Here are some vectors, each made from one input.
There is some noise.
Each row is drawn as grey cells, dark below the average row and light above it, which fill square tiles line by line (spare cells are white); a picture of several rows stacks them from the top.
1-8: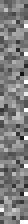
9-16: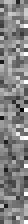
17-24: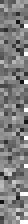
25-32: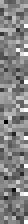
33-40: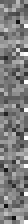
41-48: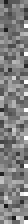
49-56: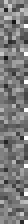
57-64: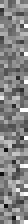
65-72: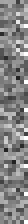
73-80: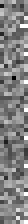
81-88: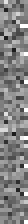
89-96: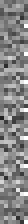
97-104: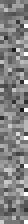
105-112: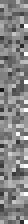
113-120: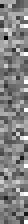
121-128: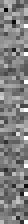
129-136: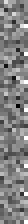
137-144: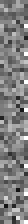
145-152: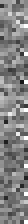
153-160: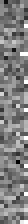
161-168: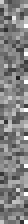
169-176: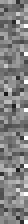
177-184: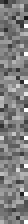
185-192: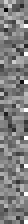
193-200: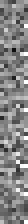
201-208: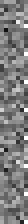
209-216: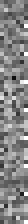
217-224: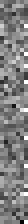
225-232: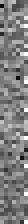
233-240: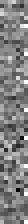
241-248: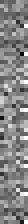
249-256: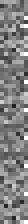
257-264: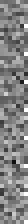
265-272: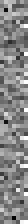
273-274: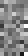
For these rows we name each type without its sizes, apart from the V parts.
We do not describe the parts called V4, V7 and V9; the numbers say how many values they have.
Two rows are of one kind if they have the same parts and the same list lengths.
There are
5 kinds of row.
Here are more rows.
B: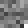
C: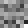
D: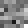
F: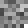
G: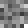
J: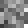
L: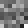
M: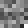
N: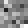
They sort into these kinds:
B
C, D, N
F, G
J
L, M

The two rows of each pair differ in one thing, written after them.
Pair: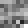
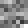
the value of V4
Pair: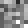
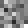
the value of V7
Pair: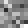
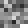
the value of V7
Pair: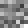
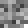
the value of V7
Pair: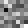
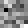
the value of V4
